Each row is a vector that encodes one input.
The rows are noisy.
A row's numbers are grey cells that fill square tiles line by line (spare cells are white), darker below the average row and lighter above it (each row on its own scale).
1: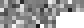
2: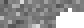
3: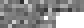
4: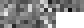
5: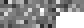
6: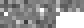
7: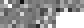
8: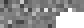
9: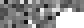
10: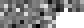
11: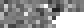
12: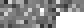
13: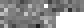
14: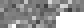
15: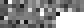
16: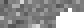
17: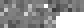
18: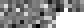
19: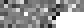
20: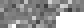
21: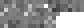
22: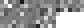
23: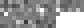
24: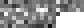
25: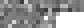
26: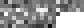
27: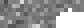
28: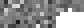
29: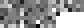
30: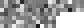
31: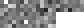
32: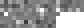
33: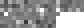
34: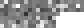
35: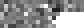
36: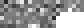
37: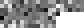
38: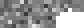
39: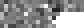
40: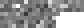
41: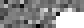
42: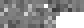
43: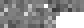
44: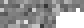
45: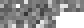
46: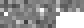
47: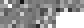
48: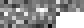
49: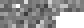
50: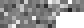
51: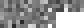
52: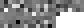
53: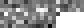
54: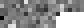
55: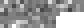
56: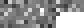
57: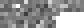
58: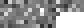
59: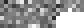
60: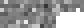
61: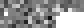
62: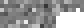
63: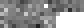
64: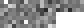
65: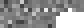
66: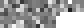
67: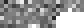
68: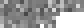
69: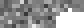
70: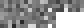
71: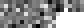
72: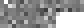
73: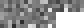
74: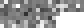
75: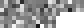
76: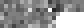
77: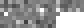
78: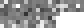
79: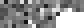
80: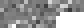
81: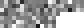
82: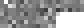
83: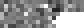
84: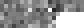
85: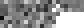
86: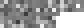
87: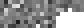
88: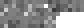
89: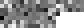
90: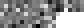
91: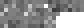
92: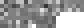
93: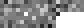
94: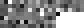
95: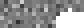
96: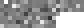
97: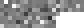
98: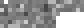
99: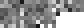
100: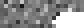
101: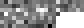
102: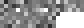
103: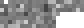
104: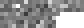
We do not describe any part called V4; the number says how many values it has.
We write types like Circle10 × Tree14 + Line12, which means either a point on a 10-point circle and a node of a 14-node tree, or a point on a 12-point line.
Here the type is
(Bool × Bool × Bool + Tree7) × V4.
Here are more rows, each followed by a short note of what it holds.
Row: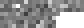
a node of a 7-node tree and a value of V4
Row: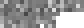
a node of a 7-node tree and a value of V4
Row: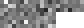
a node of a 7-node tree and a value of V4
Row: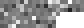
a node of a 7-node tree and a value of V4
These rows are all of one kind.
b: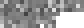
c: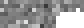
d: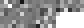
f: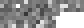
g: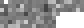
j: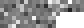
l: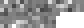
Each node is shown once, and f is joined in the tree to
j and l.
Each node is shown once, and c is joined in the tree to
g.
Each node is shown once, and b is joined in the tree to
d.
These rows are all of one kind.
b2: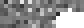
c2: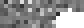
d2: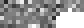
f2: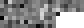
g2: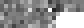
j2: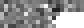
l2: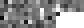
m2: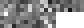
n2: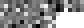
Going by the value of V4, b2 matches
c2, f2 and l2.
